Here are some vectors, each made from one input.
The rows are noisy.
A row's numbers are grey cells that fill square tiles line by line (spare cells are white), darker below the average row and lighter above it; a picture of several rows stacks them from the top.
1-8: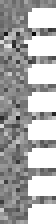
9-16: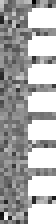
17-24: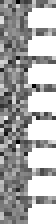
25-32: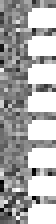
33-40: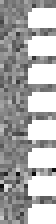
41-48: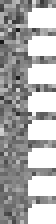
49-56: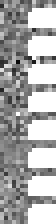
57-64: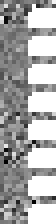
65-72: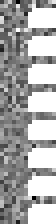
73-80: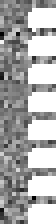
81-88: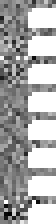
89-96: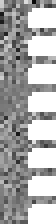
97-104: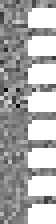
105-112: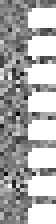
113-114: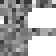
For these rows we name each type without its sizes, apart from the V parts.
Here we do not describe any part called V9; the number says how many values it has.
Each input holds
either a point on a line and a true/false value, or a value of V9.
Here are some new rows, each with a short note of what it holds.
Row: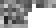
a point on a line and a true/false value
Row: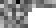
a point on a line and a true/false value
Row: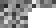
a value of V9
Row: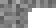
a point on a line and a true/false value
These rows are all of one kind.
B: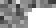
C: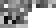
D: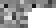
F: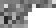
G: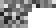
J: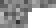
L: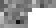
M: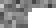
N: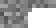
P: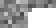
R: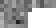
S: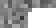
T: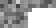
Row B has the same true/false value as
F, J, S and T.
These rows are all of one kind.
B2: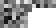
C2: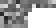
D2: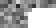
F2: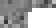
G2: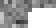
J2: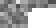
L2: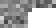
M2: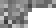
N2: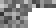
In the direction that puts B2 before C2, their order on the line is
L2, J2, M2, G2, D2, F2, B2, N2, C2.
